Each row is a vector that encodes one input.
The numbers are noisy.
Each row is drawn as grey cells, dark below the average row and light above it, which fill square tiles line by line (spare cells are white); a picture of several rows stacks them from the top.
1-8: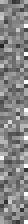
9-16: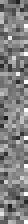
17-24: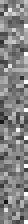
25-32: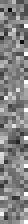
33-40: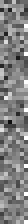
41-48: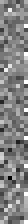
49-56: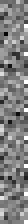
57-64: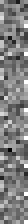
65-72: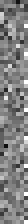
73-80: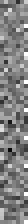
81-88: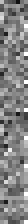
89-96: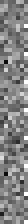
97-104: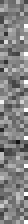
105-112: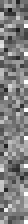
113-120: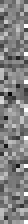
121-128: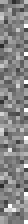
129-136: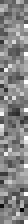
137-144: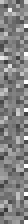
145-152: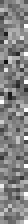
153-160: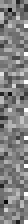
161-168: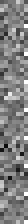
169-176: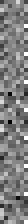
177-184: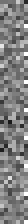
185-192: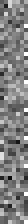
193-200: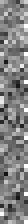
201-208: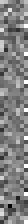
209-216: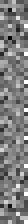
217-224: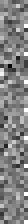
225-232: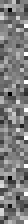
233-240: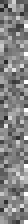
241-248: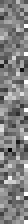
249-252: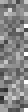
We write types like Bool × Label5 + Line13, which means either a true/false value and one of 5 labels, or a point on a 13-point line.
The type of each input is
(Circle11 + Unit) × Line19.
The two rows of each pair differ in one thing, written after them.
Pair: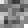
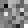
the place on the 11-point circle
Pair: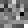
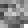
the place on the 11-point circle
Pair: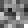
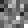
the place on the 11-point circle
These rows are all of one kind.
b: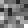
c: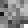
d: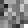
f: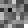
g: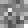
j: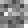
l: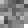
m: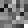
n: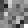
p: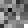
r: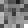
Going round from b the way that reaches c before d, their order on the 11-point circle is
b, r, l, g, j, c, d, n, m, f, p.
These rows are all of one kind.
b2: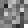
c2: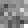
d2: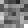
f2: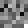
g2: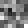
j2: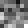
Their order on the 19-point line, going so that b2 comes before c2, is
j2, b2, f2, c2, g2, d2.
